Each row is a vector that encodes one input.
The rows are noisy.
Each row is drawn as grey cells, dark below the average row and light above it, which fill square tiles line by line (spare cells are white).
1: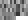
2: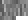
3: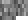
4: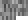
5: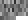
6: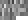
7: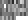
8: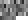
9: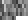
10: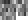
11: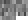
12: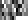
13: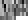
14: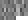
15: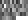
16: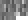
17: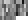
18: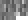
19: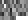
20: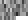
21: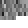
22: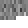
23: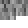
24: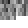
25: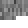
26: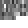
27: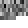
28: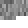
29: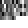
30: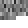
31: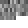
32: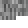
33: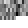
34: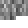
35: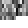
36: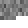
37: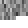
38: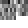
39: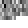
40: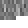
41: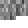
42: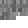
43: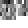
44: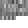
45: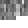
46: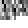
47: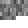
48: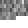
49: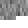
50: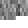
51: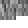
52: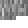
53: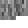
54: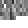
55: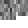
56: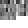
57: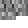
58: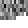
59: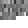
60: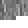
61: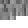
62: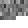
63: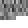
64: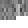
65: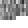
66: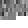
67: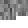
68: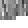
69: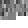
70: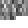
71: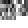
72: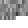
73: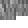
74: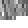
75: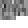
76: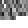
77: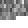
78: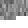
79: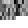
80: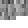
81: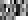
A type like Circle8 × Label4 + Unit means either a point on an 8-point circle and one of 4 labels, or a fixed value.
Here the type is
Bool × Bool × Bool + Circle6 + Unit.
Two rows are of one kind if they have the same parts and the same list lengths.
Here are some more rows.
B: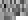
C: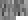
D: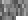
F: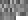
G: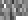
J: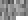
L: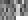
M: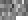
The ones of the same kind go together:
B, C, F, G, J
D, L
M

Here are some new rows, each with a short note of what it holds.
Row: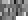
a point on a 6-point circle
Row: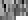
three true/false values
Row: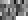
a point on a 6-point circle
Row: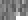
a point on a 6-point circle
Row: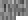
three true/false values
